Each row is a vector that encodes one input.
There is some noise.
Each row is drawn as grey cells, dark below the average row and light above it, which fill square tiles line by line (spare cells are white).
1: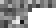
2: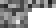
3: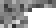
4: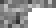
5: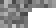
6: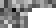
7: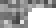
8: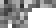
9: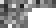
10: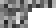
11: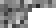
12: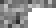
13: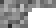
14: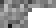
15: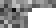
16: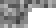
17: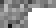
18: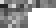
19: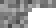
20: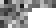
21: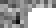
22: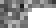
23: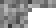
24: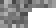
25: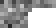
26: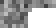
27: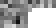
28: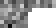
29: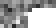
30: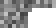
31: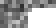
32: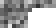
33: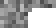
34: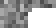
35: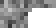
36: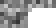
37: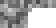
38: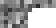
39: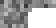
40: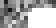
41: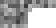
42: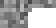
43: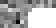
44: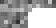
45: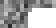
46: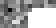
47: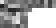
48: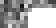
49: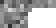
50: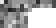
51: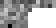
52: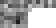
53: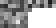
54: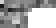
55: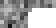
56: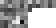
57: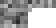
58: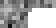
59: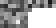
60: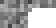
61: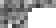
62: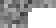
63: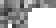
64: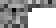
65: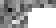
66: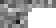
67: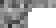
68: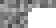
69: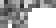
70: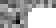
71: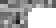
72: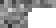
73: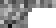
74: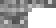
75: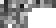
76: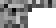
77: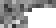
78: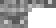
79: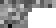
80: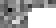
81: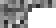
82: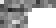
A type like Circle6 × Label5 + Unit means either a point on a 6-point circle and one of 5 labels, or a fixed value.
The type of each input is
(Label8 + Line8) × Line6.
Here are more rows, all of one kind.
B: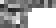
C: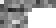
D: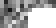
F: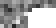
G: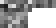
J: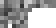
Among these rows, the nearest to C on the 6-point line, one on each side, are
F and J.
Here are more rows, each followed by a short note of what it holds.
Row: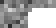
a point on a 6-point line and a point on an 8-point line
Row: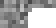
a point on a 6-point line and a point on an 8-point line
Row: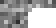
a point on a 6-point line and a point on an 8-point line
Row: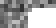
one of 8 labels and a point on a 6-point line
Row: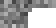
a point on a 6-point line and a point on an 8-point line
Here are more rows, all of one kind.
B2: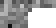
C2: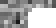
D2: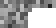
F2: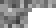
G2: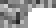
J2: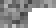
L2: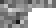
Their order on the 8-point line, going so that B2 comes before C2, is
J2, G2, F2, L2, B2, C2, D2.
